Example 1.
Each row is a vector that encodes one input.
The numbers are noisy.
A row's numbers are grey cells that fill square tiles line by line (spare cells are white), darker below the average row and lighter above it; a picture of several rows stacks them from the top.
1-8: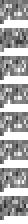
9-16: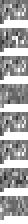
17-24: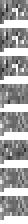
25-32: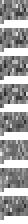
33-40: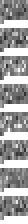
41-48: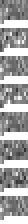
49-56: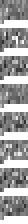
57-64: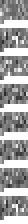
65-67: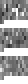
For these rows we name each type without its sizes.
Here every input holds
a point on a line.
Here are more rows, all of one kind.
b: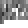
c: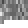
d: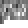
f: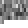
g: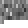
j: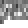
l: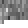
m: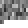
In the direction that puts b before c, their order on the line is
b, d, j, c, l, g, f, m.
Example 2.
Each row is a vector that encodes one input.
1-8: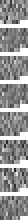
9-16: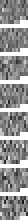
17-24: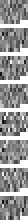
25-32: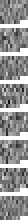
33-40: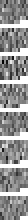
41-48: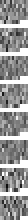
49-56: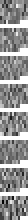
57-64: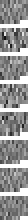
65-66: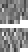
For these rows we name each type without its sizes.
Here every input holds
three true/false values.
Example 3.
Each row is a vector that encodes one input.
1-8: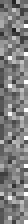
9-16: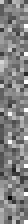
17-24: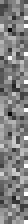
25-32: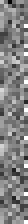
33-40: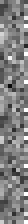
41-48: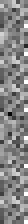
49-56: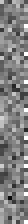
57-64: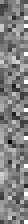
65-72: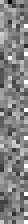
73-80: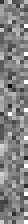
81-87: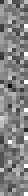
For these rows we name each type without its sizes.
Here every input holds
three true/false values.
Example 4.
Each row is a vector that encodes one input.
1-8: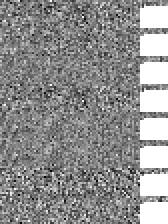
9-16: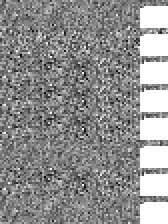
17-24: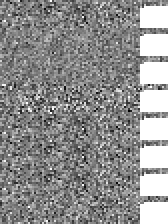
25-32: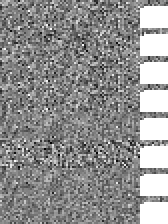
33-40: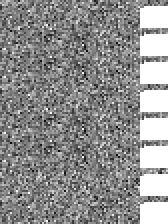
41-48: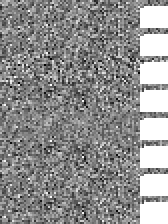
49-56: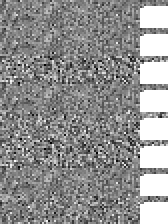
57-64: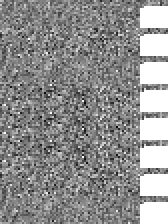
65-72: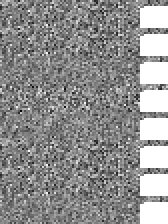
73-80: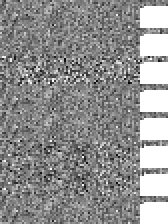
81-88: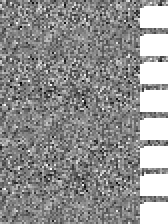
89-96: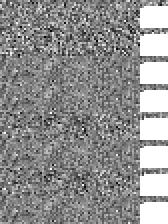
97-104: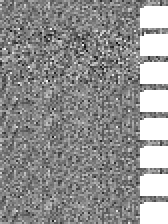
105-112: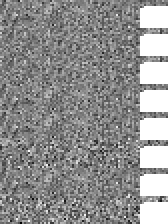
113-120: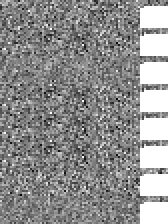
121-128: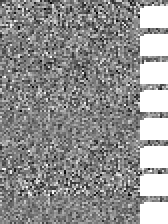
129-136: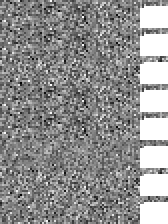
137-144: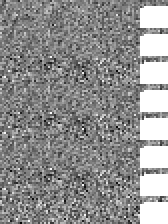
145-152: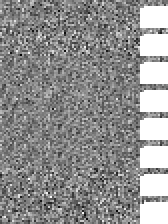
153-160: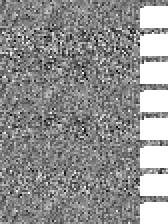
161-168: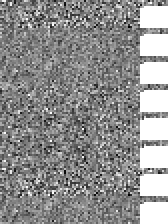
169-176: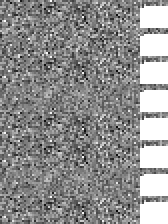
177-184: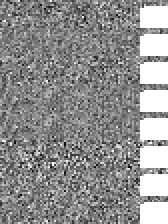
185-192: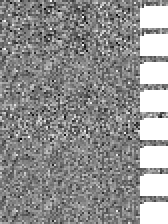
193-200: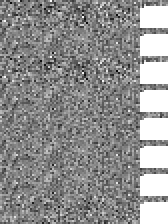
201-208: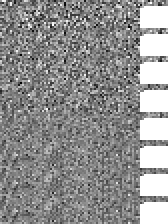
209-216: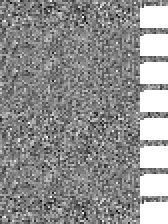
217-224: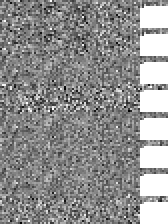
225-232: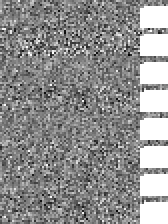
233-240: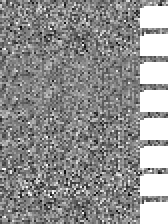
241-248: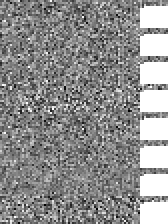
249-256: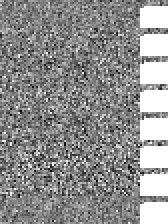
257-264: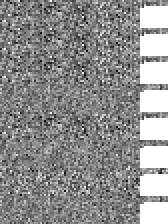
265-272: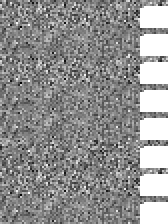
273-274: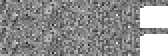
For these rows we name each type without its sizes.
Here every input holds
a node of a tree.
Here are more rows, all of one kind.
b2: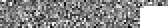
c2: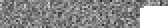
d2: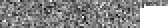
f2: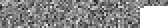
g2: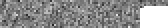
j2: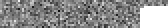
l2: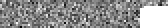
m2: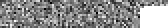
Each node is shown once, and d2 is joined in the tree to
j2.
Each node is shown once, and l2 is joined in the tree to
b2 and c2.
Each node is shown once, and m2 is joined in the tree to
j2.
